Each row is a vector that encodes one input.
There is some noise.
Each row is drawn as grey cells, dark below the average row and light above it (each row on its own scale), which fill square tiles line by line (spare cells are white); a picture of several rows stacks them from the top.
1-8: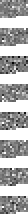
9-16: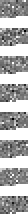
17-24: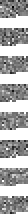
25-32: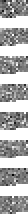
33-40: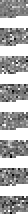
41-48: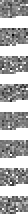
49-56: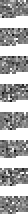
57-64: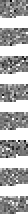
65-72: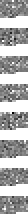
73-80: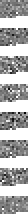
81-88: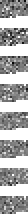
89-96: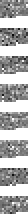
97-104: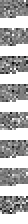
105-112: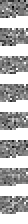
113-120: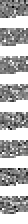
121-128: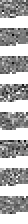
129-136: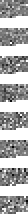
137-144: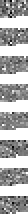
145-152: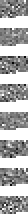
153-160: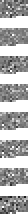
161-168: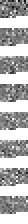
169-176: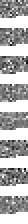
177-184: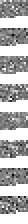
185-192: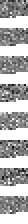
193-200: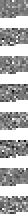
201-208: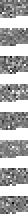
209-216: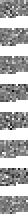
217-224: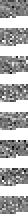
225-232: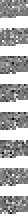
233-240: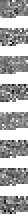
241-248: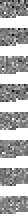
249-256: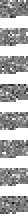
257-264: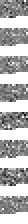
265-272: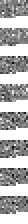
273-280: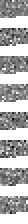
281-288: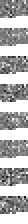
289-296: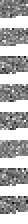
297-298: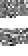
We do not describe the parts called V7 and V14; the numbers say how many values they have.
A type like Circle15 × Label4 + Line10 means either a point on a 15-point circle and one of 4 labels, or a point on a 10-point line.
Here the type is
(Bool × Bool × Bool × Bool + Unit) × Circle6 + V7 × V14.
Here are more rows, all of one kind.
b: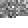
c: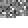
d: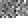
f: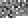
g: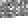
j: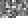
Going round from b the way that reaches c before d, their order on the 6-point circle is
b, g, c, j, f, d.
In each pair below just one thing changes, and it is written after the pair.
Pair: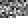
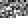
the value of V14
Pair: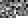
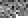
the value of V14
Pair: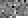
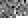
the value of V14
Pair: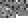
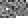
the value of V14
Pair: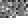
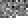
the value of V14
